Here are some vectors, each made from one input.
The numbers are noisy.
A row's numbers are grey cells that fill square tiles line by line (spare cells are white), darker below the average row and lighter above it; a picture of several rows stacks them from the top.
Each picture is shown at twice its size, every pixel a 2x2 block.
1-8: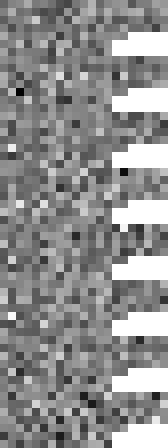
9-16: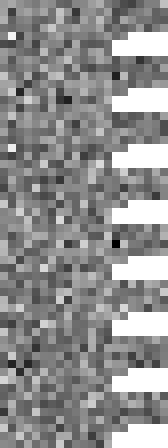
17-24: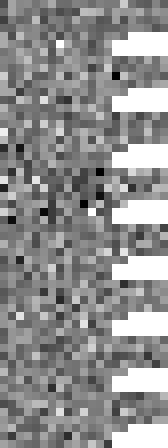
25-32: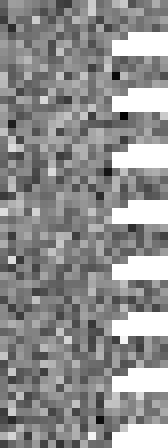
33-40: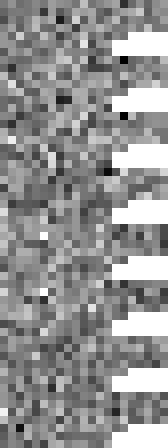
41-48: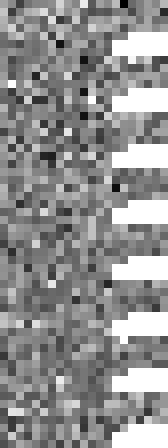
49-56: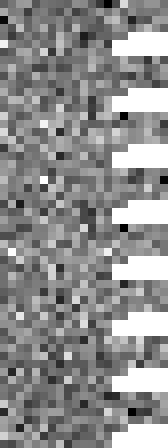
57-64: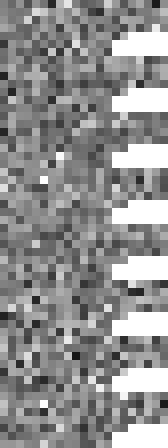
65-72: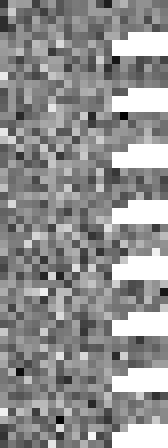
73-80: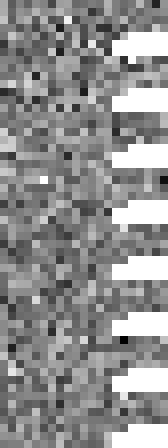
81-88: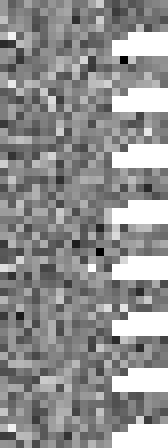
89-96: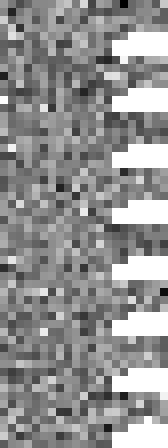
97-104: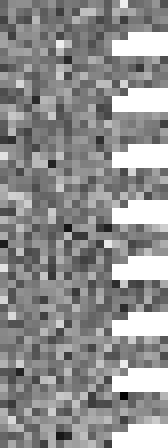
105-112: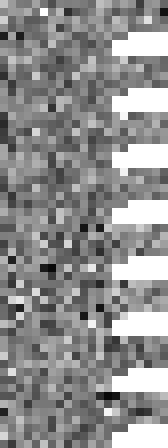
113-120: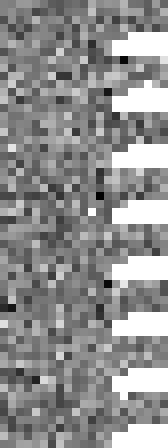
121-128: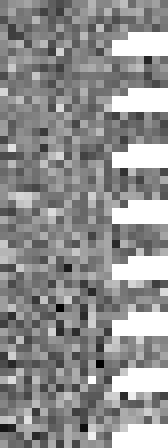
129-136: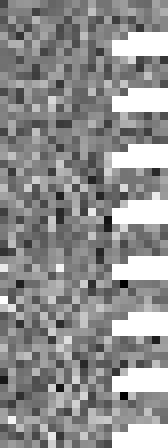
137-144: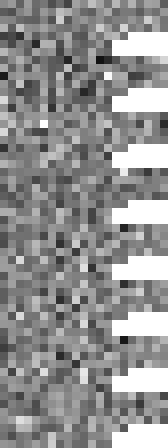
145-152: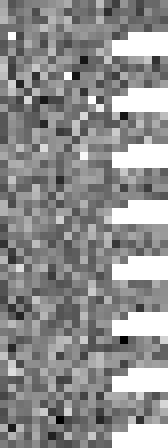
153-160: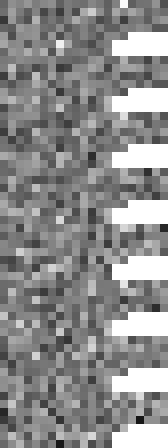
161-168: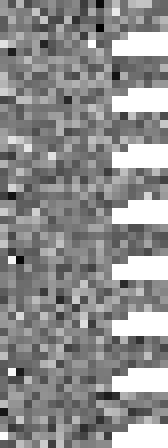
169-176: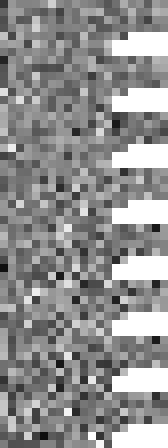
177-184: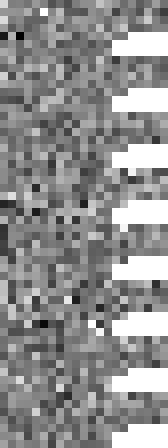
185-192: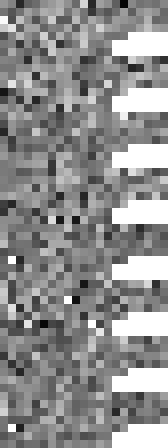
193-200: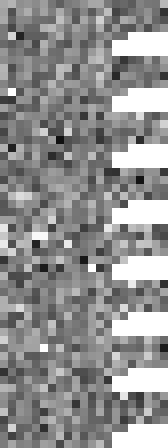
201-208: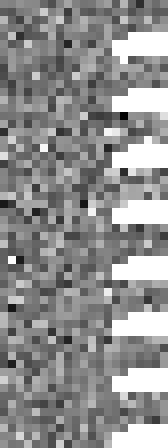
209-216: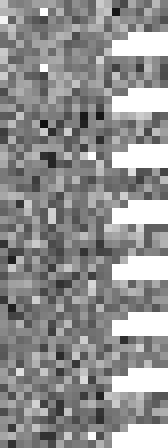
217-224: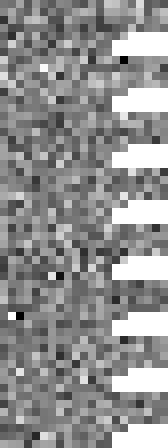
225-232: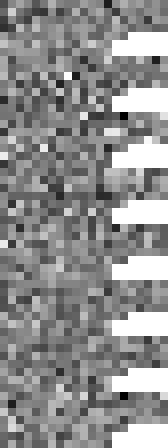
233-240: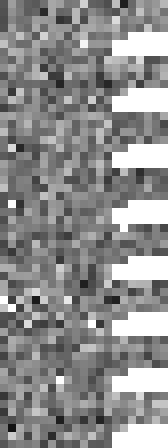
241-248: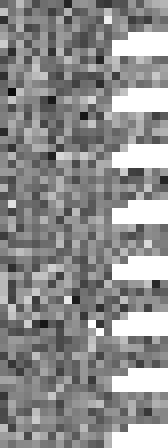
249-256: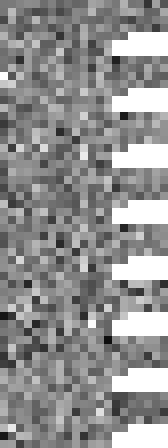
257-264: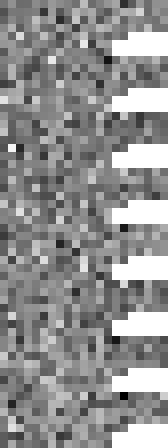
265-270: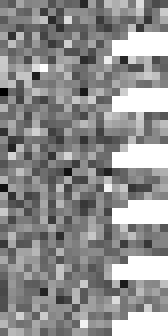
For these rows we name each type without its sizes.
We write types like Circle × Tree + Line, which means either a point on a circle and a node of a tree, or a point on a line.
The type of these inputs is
(Bool × Line + List(Circle)) × (Line + Tree).
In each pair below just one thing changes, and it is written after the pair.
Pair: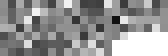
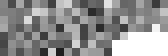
the true/false value
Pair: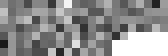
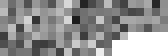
the true/false value
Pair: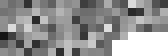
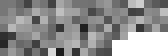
the true/false value
